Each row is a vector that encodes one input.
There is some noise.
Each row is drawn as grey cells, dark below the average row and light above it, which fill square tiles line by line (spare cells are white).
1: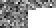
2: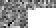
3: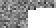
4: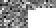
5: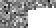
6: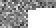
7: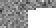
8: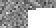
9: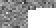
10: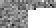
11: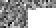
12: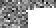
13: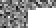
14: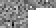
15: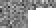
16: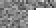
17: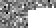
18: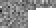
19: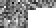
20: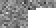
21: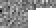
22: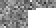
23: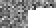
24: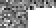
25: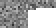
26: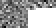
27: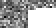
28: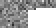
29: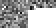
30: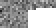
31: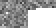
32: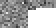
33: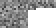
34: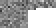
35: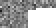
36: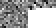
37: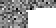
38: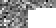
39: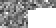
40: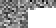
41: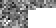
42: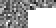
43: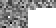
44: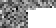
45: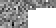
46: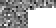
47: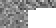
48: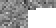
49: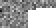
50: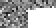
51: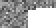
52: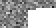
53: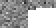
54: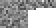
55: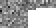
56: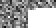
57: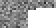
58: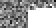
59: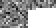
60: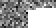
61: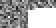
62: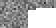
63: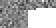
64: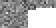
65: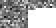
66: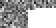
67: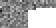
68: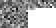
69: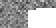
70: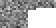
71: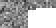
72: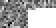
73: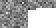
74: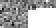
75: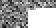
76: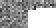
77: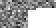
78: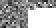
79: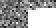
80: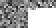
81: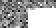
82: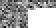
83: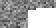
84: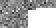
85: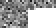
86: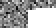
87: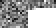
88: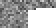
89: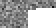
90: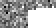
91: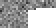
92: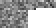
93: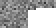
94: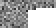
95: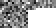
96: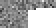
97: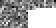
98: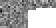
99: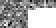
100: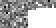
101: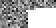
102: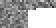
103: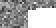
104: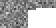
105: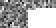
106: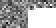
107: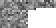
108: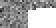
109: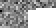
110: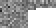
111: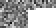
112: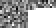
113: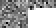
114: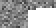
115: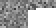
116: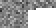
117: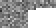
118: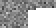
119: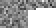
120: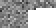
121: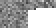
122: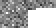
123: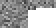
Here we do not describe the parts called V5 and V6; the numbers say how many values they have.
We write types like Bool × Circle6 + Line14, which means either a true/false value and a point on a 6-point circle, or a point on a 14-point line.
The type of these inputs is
List2(Line4) + V5 × V6.
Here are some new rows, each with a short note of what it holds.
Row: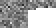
a list of one item
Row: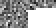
a value of V5 and a value of V6
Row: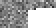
a list of one item
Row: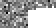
the empty list
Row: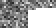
a value of V5 and a value of V6
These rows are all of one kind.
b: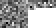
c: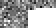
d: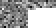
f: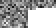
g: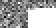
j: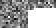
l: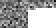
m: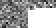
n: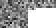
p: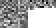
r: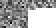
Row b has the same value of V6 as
d and m.
